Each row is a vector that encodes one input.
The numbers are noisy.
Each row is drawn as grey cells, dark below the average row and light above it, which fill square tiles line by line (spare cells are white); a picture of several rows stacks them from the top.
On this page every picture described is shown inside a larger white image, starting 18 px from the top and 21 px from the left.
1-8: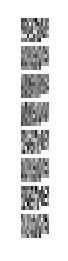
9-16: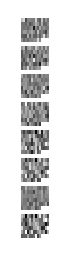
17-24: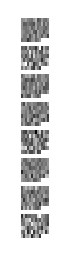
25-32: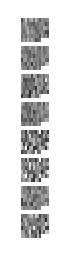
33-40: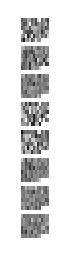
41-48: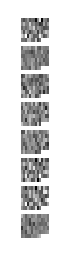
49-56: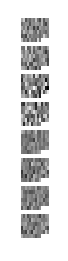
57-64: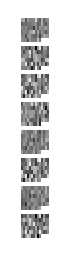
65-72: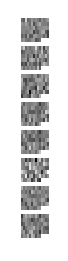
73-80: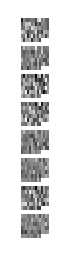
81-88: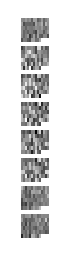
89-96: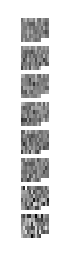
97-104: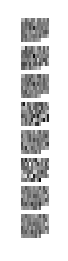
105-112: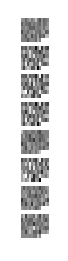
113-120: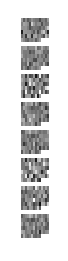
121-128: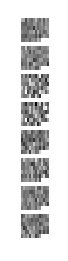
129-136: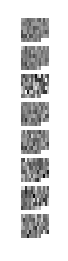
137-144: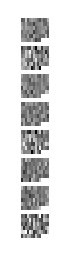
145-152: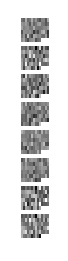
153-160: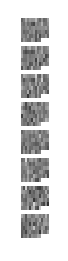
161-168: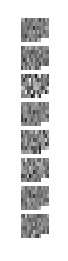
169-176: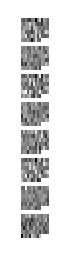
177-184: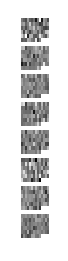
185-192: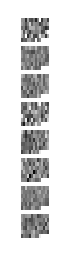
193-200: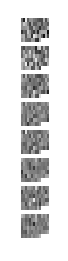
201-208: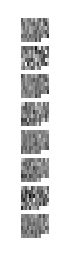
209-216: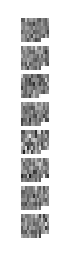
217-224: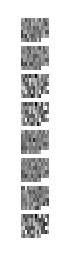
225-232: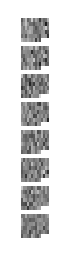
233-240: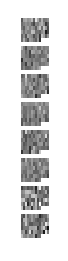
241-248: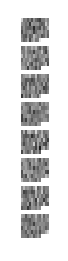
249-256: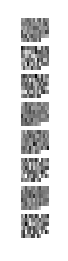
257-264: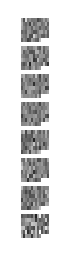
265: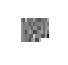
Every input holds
either a point on an 11-point circle and three true/false values, or a point on a 9-point line.
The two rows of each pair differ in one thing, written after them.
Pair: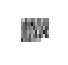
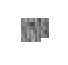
one of the three true/false values
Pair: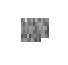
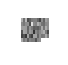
one of the three true/false values
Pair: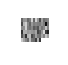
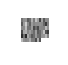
one of the three true/false values
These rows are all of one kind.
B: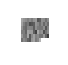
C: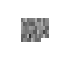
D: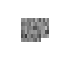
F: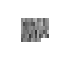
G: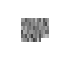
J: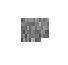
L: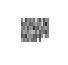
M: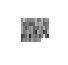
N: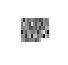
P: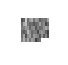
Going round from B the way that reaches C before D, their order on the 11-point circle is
B, L, F, G, C, D, N, J, P, M.
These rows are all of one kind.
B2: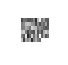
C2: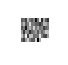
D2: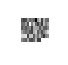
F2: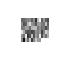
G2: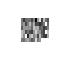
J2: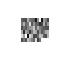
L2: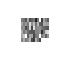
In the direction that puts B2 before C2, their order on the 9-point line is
F2, B2, G2, D2, L2, J2, C2.
